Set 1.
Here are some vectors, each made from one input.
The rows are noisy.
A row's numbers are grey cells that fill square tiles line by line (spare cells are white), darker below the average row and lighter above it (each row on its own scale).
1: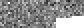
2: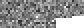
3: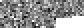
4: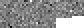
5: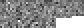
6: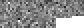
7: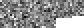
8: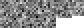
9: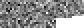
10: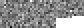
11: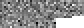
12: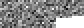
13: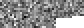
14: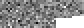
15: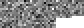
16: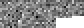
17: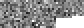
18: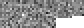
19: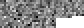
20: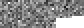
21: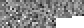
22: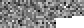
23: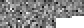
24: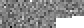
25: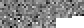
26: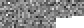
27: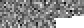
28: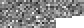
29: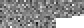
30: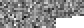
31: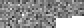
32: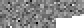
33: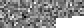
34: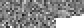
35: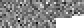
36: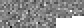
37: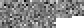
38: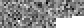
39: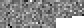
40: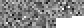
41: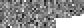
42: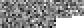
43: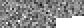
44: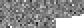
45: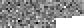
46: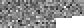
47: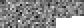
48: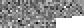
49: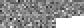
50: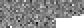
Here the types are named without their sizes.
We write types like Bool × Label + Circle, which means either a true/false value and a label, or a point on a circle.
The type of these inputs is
List(Line).
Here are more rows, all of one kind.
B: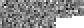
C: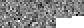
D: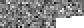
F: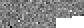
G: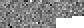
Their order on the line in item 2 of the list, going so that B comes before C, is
G, B, F, C, D.
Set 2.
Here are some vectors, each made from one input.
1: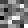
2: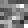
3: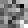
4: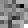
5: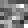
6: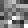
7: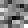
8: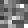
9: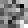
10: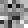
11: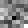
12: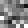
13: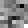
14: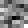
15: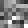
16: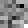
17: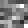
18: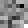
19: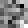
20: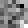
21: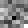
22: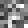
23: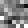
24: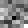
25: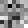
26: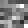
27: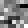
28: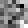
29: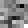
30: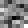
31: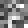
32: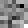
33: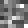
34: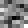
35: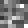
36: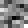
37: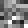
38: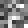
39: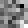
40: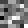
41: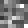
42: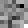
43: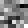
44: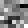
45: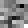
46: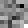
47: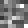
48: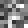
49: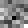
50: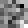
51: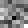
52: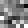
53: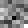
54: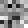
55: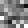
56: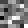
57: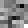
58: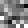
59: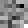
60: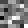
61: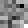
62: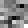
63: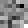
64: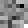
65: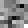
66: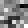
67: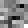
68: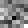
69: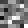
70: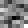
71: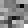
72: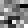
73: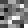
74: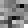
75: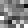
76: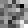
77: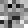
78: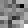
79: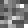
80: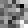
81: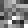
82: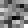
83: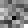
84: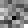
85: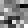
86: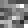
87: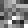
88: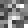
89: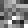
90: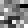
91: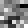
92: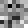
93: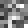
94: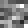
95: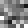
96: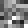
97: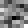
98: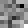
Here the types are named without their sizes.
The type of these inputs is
Label + Tree.
